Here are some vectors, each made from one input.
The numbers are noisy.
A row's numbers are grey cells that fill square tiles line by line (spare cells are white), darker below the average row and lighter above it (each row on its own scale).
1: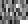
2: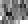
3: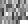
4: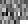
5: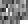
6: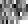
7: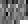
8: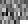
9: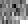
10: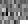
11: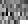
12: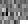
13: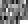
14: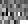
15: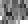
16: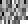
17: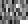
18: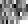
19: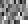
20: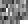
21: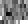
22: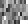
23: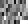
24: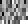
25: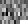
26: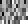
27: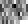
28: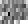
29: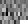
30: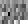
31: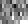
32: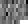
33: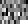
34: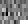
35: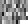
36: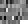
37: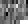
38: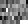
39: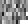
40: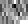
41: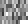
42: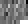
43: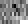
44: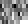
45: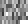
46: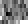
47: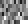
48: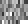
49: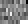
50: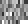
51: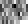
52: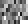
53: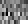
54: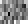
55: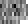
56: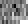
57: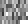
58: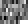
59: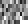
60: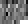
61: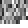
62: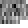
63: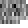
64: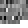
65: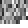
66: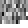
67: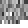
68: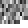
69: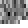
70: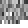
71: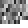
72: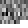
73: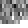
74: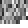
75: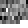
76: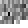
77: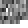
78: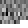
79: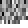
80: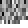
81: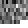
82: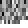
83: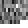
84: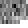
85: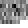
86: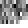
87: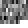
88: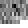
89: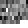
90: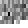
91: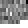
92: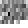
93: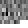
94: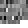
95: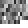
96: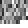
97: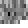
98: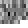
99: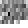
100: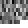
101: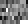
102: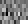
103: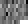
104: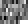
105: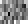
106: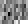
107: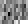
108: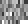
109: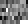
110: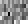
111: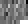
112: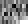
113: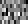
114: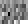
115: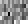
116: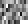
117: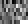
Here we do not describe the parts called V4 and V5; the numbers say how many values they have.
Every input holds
a value of V4, together with either a point on a 6-point circle and a true/false value, or a value of V5.
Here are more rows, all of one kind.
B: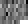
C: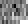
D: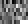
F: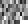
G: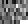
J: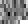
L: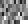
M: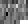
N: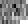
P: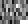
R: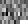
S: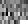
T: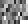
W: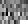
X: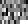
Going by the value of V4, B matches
D, G, M and P.
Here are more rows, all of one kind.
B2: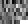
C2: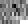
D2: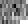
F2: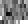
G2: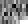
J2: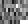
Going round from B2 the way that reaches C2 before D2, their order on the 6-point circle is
B2, C2, G2, J2, F2, D2.
